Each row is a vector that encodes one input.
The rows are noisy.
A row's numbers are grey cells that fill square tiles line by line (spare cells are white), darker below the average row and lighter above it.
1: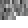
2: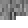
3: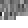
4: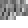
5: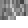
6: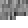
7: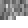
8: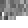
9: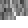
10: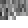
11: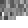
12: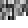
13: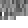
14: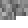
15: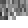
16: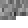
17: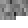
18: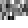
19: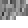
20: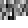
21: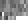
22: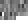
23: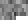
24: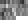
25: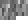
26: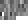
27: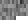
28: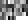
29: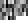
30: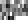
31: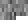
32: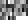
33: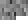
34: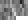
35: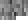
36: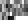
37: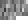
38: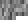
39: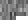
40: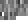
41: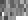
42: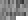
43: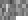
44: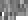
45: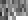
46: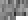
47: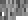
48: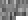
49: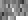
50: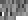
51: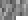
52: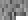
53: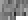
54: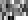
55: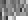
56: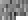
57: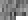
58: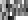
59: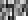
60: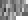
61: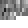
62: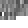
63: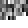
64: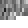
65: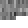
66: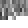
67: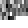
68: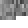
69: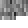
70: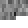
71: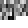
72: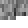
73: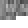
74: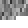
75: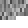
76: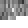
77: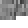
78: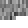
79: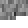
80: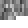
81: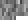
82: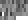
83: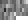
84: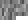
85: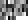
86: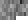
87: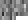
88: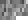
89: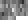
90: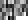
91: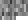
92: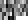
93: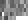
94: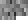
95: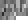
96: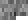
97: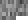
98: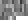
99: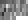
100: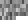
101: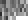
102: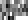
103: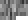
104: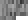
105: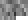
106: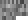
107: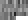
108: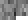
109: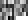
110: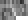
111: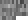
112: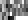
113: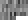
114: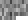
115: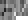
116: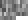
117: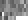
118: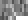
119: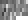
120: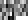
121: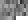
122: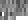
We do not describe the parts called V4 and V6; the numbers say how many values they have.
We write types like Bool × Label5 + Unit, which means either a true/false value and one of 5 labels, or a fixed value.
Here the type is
Line5 + List2(Bool × V4) × V6.
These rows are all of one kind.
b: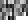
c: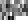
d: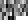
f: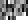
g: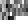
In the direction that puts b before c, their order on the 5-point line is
f, b, d, c, g.
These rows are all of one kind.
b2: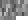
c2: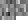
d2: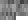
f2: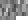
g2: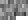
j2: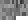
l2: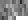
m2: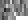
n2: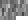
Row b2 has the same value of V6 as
c2, f2 and n2.
